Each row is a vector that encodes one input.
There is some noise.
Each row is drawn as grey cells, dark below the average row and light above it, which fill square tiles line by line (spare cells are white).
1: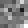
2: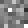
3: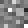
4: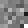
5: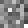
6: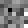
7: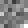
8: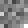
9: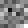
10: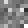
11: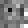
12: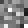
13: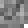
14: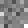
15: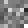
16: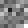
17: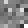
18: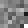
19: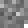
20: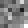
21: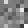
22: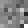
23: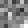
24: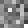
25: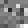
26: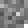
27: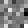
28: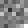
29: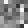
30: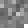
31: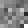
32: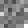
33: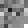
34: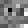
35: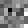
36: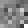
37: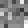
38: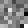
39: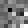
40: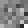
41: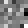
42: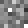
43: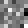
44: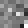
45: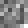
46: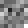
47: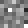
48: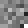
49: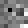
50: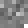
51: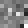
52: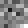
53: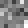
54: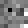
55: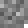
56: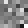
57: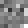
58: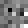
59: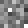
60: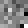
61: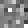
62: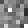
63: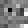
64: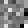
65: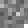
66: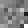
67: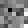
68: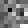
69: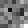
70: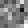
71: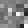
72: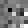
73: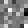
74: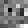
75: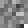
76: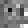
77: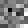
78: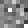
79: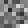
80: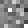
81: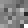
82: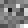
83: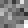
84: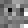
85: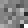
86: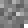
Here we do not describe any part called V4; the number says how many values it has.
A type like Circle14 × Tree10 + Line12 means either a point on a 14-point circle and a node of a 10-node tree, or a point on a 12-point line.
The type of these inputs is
Bool × (Line5 + V4).
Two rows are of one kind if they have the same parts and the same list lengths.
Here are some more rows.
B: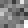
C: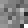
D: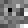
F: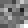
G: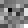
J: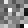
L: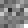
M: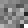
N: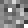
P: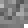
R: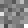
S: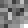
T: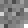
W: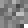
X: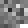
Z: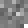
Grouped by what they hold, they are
B, D, F, G, L, R, S, T, X
C, J, M, N, P, W, Z

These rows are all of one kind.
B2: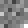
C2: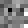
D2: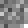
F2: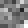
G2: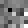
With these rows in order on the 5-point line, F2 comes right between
C2 and D2.
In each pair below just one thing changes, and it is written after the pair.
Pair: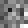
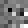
the place on the 5-point line
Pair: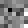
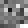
the place on the 5-point line
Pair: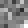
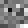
the true/false value
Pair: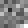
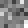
the true/false value
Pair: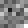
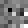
the place on the 5-point line
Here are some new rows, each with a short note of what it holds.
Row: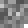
a true/false value and a value of V4
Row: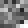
a point on a 5-point line and a true/false value
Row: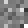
a true/false value and a value of V4
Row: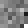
a true/false value and a value of V4
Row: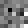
a point on a 5-point line and a true/false value
